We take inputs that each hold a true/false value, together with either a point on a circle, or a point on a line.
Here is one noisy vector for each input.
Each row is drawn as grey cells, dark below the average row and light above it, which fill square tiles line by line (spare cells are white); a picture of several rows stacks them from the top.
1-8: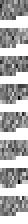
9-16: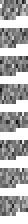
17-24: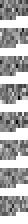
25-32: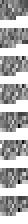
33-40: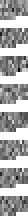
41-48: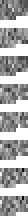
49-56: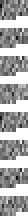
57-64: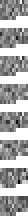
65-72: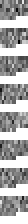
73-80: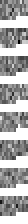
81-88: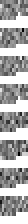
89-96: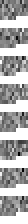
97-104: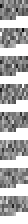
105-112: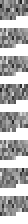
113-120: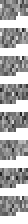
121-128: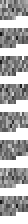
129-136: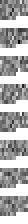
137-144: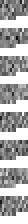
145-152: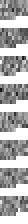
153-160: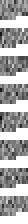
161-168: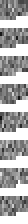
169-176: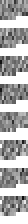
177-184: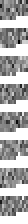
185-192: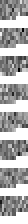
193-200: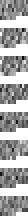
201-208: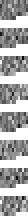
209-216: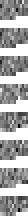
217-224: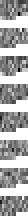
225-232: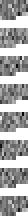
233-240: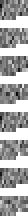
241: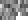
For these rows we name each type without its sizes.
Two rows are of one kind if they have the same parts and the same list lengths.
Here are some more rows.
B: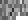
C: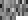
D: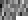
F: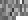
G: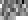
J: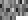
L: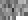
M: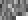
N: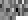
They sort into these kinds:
B, D, F, G, L, M
C, J, N

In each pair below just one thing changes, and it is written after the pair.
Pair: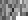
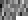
the true/false value
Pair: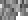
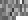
the place on the circle
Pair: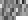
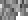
the place on the circle
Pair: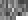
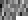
the place on the circle
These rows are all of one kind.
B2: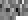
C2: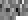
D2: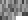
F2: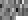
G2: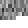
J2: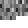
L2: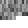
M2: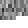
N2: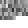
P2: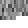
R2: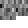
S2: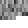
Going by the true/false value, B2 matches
C2, F2, J2 and R2.
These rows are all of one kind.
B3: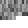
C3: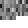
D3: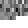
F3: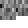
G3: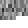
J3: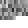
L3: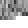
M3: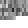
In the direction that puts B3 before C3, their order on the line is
B3, F3, L3, J3, M3, D3, G3, C3.
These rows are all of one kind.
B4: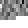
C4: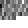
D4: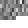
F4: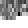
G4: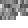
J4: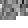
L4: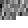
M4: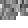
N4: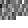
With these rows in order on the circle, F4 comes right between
B4 and D4.
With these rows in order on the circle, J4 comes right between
B4 and M4.
